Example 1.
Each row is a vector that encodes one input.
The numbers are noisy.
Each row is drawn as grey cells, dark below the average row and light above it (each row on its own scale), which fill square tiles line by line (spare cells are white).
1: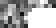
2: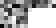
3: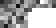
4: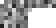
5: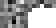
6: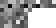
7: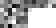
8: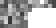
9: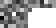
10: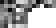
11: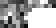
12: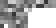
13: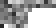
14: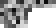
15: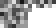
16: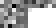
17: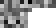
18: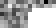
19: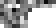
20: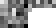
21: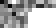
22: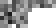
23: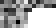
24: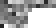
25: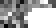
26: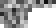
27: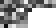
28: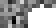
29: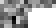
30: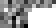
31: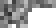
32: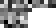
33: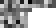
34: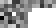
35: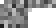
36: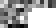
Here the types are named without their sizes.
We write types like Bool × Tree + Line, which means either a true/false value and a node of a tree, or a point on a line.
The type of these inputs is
Label.
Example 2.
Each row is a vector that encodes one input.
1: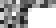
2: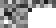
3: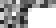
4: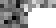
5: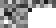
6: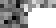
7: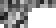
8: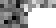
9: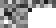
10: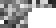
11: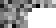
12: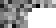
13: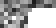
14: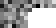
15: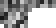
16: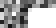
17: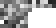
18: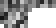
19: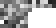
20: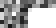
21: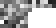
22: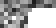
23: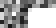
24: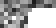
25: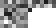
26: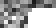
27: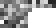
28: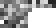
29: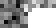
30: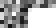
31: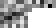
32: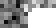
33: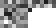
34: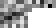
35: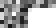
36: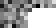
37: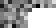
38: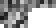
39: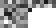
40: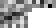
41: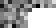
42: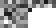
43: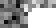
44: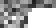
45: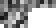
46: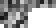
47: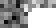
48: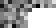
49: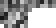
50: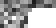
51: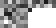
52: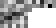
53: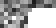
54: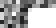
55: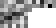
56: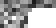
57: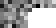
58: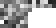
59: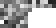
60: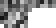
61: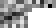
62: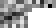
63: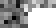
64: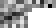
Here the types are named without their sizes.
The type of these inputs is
Label.
